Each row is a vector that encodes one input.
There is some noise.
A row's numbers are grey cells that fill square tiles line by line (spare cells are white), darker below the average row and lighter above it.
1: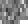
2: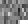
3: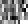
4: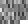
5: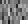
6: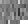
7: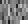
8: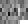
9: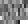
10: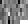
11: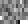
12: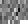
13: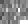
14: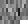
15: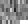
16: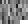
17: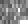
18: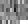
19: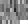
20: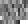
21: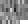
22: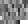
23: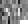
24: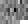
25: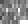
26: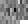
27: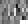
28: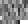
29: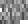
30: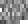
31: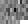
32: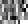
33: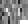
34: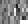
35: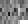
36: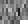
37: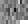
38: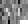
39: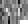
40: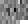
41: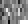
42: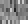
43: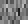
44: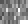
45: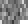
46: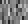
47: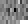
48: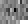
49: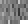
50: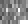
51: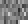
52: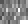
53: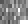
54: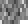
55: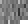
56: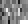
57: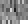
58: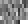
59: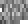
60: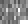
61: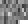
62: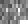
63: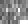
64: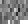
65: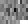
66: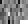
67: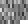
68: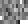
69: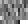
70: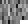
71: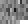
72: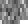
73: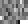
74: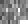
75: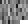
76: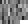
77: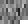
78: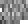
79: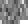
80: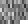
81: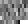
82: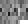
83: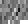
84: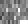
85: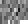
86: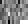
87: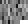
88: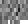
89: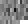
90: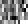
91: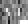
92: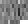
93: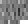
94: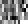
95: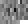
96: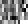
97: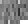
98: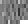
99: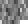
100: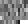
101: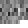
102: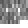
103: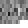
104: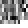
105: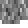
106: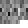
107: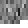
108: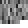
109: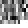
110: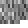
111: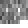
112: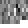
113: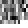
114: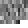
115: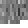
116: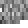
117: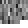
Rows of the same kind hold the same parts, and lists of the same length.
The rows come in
2 kinds.
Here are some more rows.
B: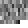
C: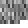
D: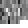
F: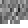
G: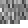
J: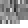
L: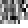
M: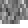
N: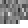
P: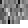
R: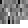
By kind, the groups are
B, C, D, F, G, J, M, N, P, R
L

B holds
a node of a 17-node tree.
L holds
a fixed value.
